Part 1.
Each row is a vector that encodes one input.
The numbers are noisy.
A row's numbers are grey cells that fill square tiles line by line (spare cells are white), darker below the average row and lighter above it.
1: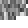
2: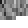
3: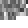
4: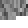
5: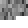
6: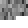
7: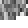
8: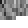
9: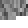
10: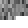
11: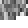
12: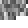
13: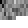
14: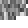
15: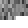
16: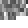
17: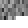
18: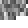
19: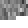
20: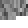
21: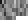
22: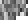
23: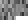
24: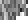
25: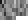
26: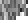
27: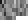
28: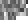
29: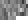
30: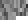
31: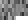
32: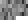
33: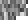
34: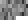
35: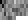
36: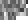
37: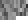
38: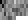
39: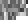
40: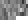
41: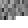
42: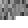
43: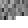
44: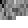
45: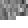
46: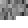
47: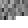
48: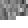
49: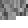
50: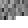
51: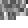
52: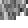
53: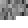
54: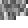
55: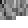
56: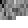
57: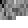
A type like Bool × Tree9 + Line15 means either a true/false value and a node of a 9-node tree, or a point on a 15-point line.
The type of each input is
Line3 × Line3 + Line7.
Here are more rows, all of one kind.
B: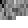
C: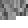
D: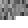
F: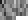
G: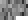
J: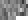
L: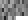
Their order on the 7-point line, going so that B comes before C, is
B, F, C, J, G, D, L.
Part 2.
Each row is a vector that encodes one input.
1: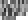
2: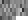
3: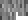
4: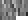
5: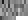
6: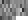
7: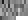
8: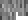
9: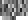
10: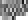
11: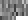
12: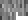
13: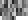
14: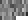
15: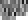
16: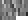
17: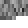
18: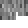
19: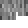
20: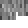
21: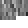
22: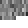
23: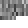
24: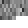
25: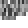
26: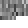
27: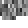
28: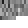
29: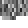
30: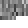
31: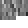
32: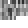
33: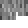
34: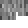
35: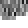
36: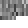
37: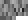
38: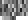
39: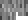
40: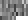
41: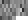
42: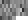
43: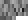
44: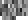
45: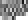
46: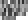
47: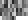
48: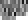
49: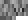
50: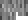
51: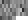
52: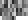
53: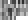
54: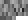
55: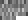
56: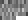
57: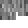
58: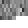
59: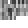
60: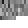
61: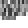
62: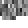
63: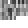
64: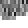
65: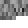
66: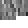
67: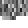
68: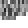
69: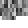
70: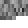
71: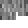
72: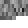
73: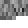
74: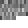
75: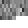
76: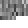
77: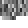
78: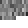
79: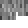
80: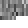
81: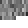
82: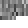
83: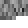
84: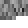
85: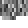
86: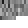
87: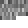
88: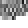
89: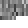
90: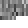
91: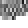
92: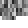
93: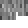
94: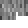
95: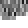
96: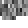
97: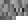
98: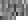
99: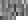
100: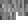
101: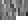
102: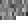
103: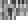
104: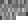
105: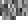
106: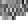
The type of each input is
Bool × Bool × Bool + Line7.
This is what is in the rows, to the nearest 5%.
About 35% of them hold a point on a 7-point line. The rest hold three true/false values.
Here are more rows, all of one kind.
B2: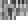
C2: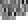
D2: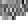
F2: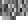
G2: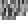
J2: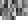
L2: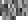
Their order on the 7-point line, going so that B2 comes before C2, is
B2, G2, C2, D2, F2, L2, J2.
